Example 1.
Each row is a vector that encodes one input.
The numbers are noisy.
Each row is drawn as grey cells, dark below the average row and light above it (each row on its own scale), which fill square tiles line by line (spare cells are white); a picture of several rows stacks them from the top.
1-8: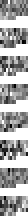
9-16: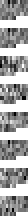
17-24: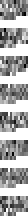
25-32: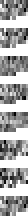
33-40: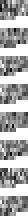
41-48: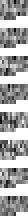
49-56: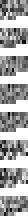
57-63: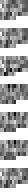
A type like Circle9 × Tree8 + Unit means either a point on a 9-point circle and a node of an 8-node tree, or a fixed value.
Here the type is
Circle6 + Tree9.
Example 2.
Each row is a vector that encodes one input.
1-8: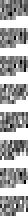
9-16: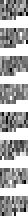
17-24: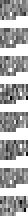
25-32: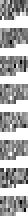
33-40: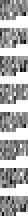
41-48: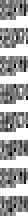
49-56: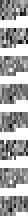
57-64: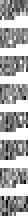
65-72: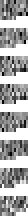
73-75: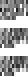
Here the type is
Circle6 × (Tree10 + Unit).
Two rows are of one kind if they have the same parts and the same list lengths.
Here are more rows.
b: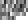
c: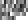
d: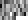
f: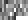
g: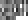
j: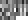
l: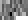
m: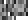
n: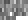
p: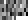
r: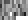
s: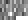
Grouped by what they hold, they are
b, c, l
d, f, g, j, m, n, p, r, s

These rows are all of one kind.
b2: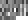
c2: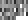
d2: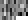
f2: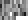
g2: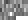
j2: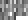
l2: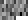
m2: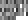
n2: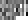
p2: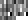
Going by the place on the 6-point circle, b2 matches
c2, m2 and n2.
